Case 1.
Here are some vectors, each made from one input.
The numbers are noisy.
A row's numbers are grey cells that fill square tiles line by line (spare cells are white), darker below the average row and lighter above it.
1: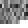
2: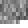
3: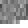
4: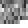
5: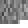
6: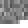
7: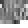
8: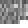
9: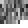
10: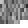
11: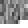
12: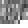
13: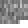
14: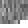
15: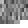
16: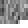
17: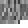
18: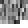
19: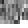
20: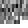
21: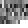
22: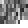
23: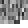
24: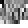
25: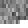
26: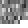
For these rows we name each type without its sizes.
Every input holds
a point on a line.
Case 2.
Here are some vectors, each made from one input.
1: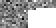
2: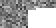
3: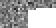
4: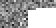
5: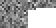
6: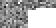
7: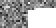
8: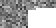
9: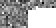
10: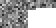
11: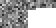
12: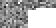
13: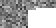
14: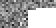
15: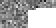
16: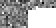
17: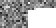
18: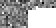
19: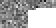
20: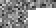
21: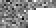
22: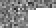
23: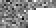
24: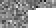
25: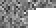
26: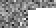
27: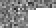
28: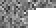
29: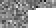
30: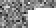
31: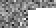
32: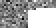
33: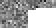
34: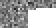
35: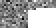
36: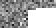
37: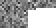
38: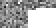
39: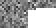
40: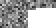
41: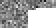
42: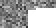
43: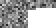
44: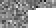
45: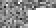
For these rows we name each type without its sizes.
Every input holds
a node of a tree.
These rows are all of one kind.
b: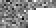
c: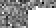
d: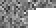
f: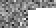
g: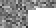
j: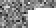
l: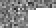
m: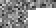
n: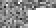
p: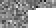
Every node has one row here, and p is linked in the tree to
l and n.
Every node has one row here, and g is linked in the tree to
b, c, j and l.
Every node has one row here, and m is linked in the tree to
d.
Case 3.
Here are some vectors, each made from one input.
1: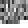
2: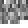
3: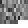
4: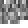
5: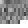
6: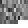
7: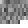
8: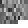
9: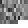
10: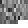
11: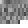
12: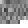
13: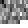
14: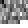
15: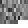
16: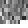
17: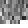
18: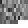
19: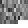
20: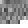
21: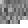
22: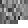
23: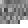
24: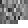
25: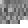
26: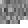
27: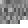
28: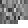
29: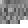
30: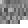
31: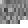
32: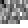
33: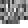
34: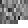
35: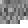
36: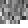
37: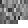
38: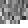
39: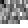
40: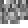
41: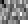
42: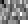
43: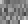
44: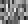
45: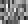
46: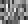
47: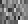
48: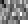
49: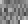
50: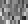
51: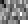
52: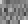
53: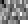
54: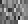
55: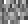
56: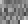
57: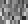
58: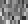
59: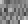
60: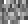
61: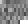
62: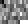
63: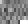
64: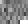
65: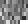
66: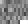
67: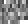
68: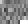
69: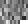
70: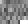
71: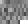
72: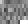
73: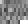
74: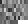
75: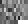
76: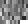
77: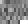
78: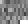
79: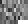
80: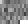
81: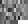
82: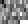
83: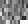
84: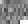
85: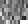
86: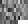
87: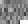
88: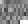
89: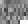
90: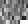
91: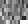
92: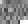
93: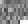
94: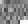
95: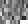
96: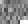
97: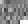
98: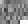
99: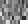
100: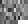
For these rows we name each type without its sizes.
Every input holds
a label.
